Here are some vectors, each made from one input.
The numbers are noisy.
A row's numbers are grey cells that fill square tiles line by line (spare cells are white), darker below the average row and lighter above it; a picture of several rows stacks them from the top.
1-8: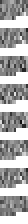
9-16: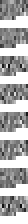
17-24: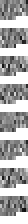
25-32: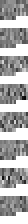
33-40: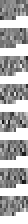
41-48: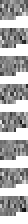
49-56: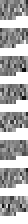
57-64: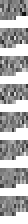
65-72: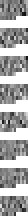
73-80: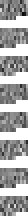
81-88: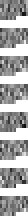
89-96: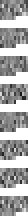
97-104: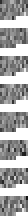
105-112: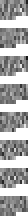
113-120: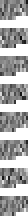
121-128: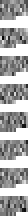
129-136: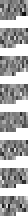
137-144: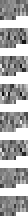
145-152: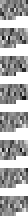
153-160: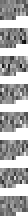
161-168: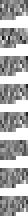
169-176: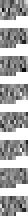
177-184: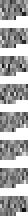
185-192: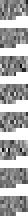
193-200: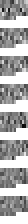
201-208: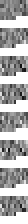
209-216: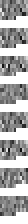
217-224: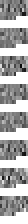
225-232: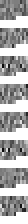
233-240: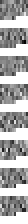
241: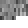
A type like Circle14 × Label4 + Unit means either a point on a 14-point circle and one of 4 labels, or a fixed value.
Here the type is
Line9.
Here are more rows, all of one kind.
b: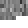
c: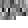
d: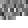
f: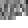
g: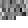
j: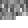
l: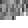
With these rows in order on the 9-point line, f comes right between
d and j.
